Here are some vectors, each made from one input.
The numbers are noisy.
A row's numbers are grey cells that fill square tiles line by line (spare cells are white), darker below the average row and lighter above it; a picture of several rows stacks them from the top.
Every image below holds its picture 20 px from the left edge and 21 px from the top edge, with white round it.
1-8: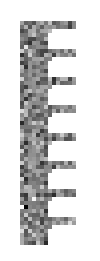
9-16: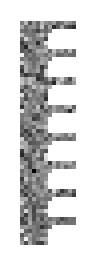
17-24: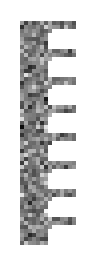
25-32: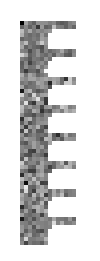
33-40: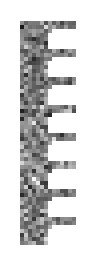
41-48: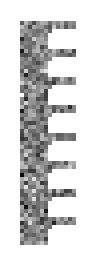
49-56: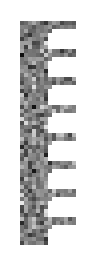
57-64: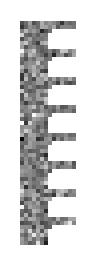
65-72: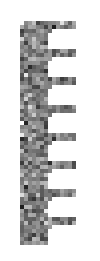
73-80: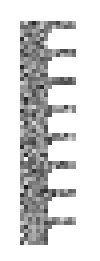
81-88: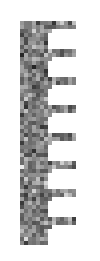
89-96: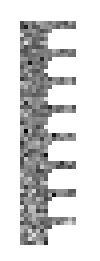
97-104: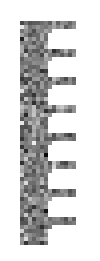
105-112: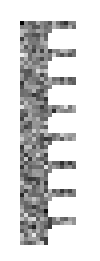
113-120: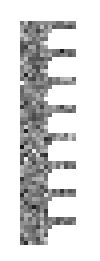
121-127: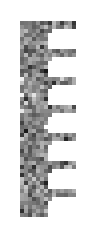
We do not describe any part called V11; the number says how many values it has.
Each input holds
a true/false value, together with either a node of a 12-node tree, or a value of V11.
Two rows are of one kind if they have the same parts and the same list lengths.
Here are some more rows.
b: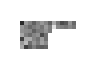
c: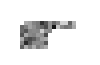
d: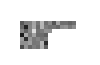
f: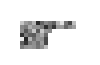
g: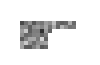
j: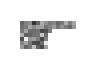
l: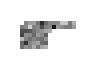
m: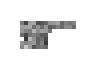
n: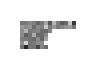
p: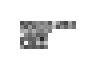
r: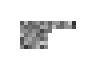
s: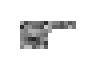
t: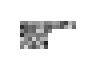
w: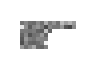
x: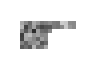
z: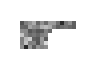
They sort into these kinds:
b, g, j, n, p, r, w, z
c, d, f, l, m, s, t, x

